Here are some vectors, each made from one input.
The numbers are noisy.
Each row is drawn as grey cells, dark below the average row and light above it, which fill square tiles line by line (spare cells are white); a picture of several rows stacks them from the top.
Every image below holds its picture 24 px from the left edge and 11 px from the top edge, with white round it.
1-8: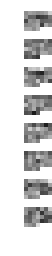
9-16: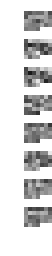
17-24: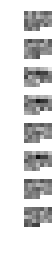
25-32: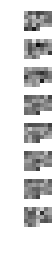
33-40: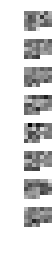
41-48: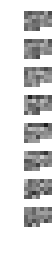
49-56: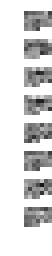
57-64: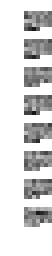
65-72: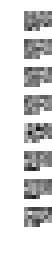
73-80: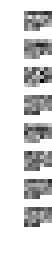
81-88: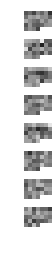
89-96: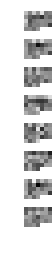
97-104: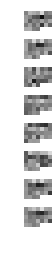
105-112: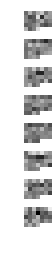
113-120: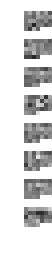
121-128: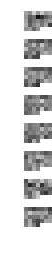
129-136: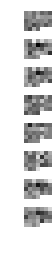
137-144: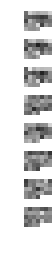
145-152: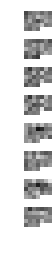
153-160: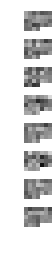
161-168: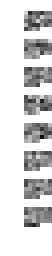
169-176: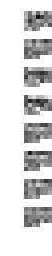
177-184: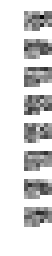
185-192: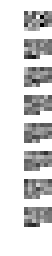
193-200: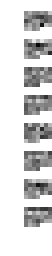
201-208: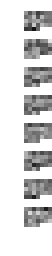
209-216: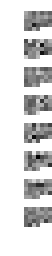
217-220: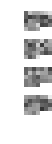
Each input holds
either a point on a 7-point line, or a point on an 11-point line.
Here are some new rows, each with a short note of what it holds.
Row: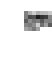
a point on a 7-point line
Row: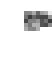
a point on a 7-point line
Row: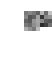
a point on a 7-point line
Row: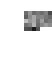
a point on an 11-point line
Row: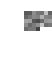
a point on an 11-point line
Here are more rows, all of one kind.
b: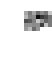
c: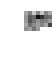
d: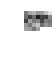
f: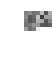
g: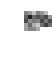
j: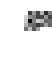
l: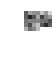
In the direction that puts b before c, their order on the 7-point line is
f, l, g, d, b, c, j.
